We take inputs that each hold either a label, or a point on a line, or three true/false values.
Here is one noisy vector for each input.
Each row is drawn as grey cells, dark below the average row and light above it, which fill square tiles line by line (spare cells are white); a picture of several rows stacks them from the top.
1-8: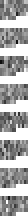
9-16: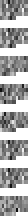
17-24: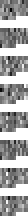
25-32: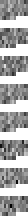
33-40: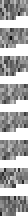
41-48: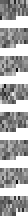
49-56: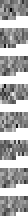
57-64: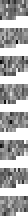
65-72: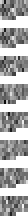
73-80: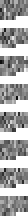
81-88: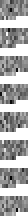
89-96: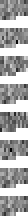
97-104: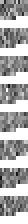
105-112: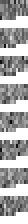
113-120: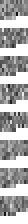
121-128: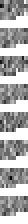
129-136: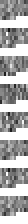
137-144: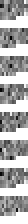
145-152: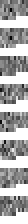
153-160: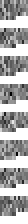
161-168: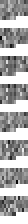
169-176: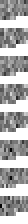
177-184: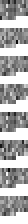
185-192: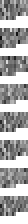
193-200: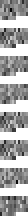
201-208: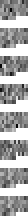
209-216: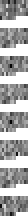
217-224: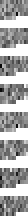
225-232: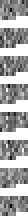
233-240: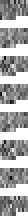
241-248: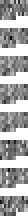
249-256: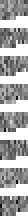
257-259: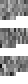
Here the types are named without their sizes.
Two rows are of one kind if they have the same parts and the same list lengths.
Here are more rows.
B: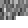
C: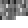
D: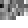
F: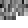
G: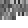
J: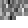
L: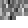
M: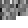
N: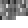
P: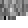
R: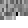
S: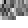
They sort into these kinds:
B, M
C, G, J, L, N, S
D, F, P, R

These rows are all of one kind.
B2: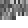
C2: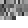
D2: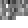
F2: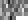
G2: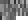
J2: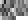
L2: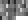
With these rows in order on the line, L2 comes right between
D2 and G2.
